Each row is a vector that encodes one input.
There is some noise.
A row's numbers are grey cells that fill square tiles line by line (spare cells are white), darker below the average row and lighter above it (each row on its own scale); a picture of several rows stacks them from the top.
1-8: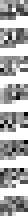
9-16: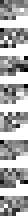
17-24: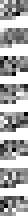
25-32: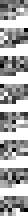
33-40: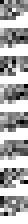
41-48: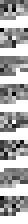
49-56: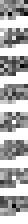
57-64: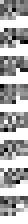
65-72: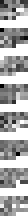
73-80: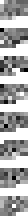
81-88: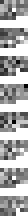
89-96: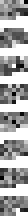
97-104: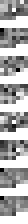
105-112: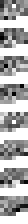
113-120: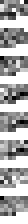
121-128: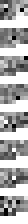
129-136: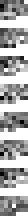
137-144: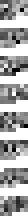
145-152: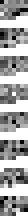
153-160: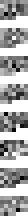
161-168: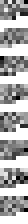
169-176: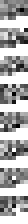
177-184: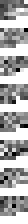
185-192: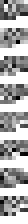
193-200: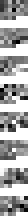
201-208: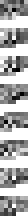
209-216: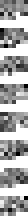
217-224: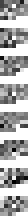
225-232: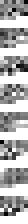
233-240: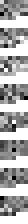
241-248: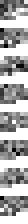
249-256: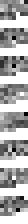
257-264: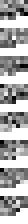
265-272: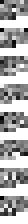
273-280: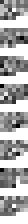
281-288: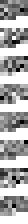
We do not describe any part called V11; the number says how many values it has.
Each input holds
a list of up to two items, each a true/false value and a value of V11.
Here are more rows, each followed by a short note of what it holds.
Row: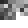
the empty list
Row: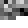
a list of two items
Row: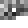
a list of two items
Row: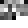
a list of one item
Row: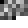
a list of two items
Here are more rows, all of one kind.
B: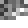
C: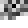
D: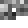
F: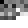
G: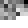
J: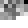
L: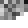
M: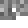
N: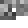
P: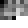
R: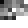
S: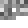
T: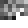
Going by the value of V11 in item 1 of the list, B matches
D and N.
